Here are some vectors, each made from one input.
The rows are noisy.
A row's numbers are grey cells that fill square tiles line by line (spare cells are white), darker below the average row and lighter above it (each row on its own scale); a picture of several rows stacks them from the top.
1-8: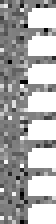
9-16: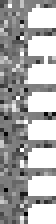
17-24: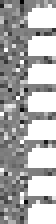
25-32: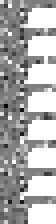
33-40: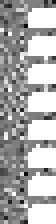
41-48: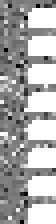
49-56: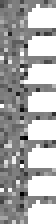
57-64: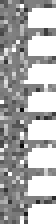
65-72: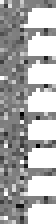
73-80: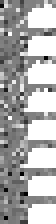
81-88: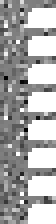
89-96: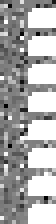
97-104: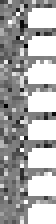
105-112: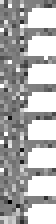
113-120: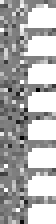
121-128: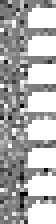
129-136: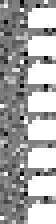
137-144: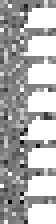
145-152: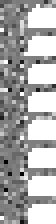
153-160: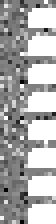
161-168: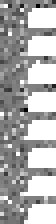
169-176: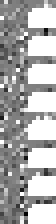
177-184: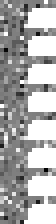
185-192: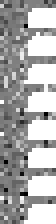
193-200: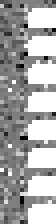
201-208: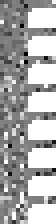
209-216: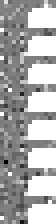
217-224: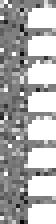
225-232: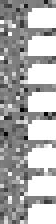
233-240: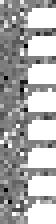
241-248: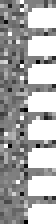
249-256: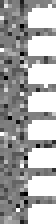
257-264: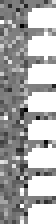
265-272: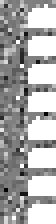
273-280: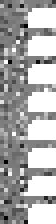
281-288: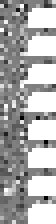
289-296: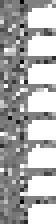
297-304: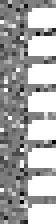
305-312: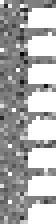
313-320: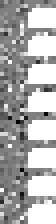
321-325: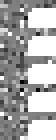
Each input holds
a point on an 11-point line, together with either a point on an 18-point circle, or a node of an 8-node tree.
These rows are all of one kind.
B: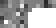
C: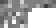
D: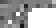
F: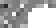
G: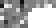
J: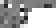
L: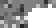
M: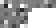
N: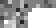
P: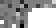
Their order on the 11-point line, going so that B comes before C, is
M, J, F, B, N, C, L, D, P, G.
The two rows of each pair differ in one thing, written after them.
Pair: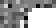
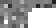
the place on the 11-point line
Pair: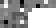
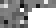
the place on the 11-point line
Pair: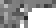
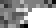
the node of the tree
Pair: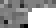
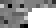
the place on the 11-point line
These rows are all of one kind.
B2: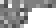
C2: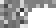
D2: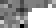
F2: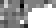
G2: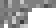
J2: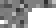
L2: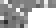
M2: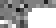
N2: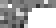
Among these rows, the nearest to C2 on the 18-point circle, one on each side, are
F2 and L2.
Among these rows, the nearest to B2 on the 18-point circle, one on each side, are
L2 and N2.
